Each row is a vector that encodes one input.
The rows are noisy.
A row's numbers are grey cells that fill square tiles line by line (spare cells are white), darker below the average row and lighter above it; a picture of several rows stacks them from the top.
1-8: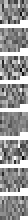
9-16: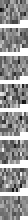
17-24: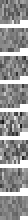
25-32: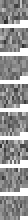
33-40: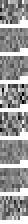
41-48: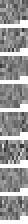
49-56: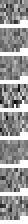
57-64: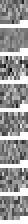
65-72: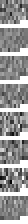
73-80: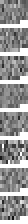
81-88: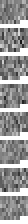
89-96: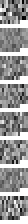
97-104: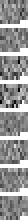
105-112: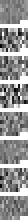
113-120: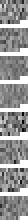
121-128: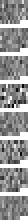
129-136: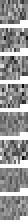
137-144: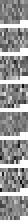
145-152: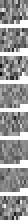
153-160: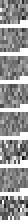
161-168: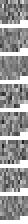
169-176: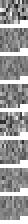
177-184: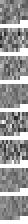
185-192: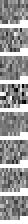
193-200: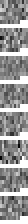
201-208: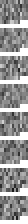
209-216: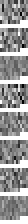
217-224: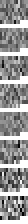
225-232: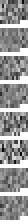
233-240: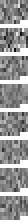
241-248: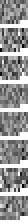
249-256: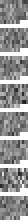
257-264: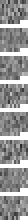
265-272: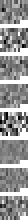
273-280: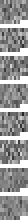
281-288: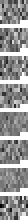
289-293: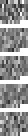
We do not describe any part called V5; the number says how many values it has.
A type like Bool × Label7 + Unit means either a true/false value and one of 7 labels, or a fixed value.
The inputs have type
(Bool × V5 + Label9) × Line7 + Label8 × Label8.
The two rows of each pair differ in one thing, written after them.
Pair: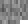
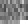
the value of V5
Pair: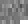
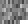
the place on the 7-point line
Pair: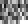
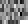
the place on the 7-point line
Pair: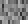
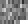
the place on the 7-point line
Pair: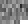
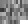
the place on the 7-point line
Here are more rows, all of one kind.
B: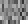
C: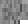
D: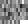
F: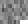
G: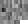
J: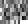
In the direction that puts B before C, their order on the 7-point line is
G, F, B, D, C, J.
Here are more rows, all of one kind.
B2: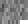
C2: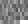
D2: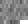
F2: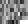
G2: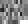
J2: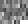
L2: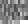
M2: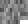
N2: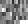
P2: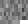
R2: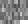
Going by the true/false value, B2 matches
J2, L2, M2 and P2.
